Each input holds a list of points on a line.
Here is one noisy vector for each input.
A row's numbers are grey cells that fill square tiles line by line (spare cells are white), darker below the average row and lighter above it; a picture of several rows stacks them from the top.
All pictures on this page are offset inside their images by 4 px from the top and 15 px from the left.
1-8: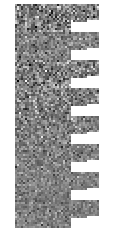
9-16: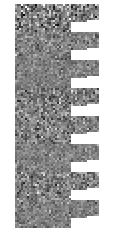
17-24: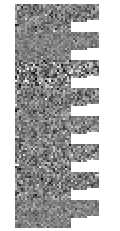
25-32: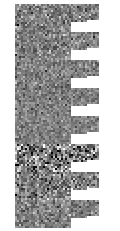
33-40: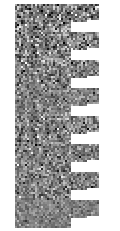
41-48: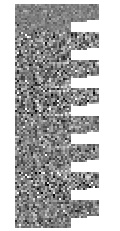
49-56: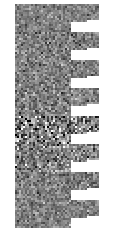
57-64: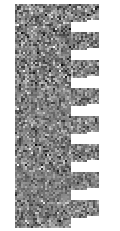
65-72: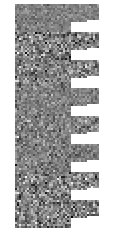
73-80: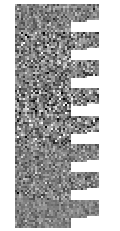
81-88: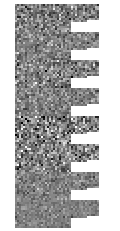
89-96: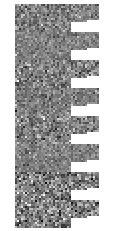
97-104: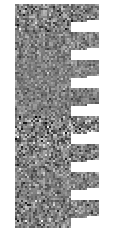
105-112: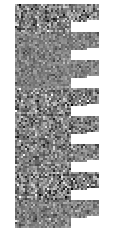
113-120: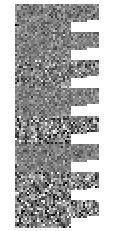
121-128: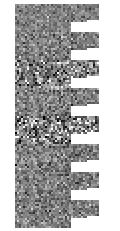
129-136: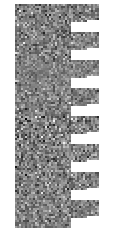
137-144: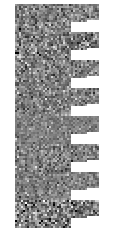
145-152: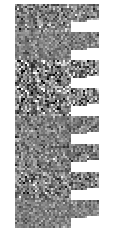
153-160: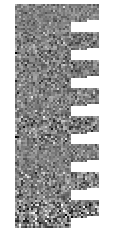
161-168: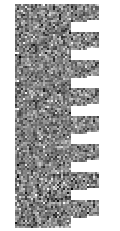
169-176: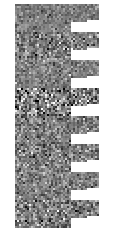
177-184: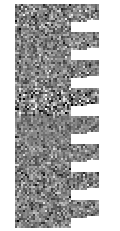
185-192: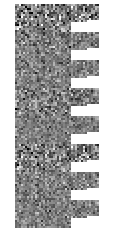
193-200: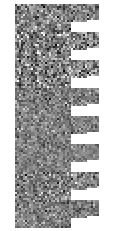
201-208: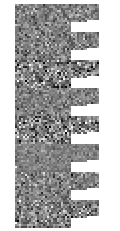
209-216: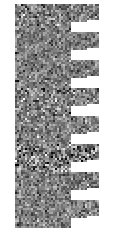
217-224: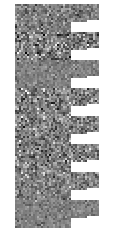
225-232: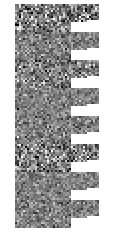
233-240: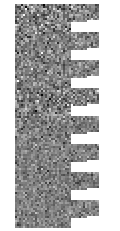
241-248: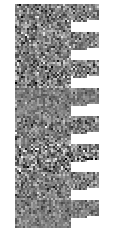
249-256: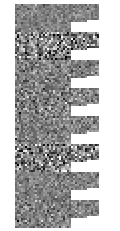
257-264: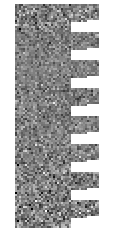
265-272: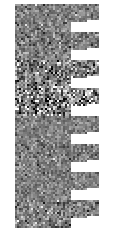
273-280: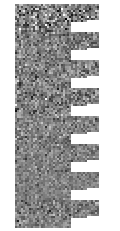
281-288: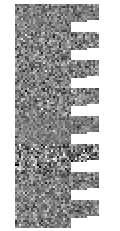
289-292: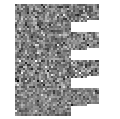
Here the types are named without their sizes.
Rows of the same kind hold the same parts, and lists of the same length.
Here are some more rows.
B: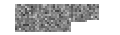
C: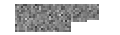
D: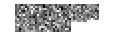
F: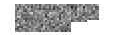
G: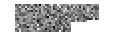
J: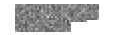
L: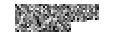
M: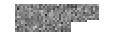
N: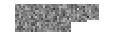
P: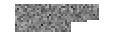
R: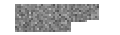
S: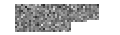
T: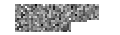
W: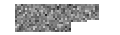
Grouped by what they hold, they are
B, F, J, M, N, R, S, T, W
C, D, P
G, L

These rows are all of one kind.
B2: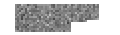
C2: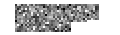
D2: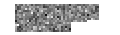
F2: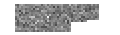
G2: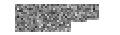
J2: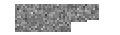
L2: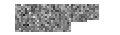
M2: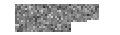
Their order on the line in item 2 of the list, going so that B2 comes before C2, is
D2, M2, B2, G2, F2, C2, L2, J2.
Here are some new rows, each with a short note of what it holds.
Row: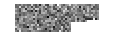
the empty list
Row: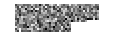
the empty list
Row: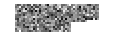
the empty list
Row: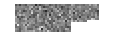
a list of one item
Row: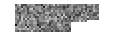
a list of one item
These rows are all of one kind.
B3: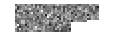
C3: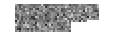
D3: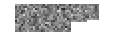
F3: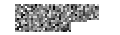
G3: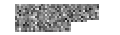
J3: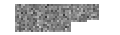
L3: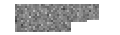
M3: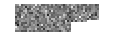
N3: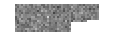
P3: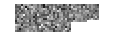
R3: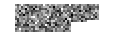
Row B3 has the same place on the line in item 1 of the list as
J3, N3, P3 and R3.
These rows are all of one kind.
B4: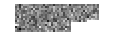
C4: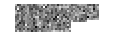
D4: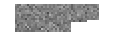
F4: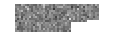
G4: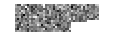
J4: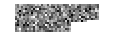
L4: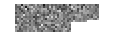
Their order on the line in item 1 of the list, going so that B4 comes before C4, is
B4, J4, L4, C4, F4, G4, D4.
